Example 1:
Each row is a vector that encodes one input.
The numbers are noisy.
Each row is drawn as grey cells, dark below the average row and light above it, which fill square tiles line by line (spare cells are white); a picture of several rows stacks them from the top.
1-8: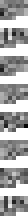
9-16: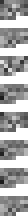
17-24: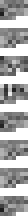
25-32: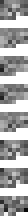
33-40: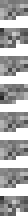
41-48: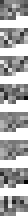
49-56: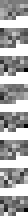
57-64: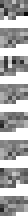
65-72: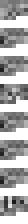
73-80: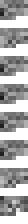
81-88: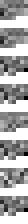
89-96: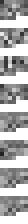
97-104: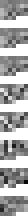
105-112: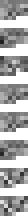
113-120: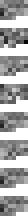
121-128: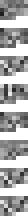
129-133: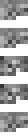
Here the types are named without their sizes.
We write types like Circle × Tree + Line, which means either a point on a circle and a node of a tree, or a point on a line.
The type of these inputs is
Label.
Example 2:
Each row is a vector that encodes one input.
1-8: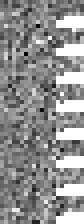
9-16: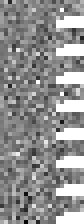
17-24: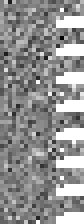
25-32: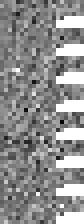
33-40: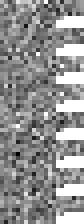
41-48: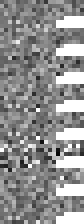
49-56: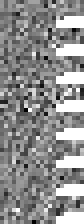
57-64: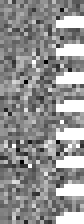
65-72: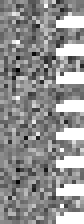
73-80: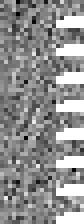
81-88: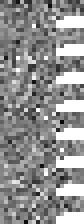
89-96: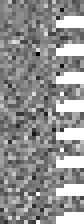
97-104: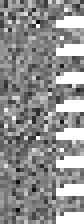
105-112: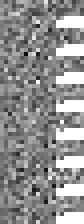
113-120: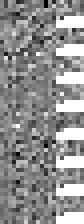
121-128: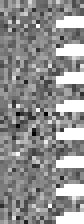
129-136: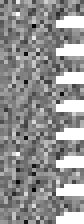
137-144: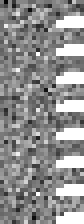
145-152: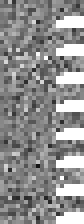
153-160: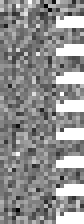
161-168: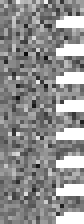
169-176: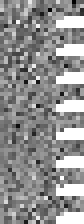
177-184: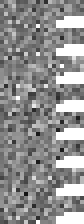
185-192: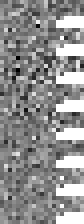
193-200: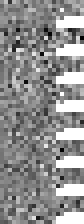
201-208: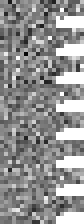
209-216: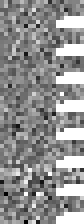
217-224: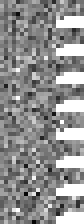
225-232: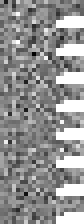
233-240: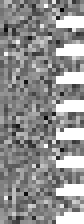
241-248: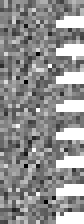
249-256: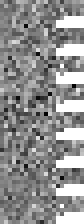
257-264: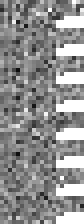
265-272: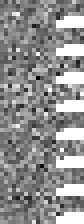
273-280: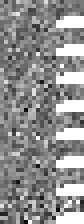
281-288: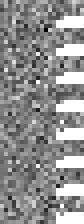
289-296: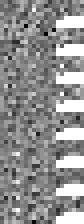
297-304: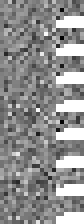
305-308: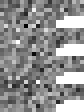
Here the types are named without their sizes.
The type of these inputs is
Circle + Unit.
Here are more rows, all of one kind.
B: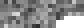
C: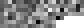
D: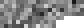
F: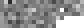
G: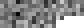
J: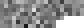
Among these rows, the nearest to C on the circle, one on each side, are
B and D.
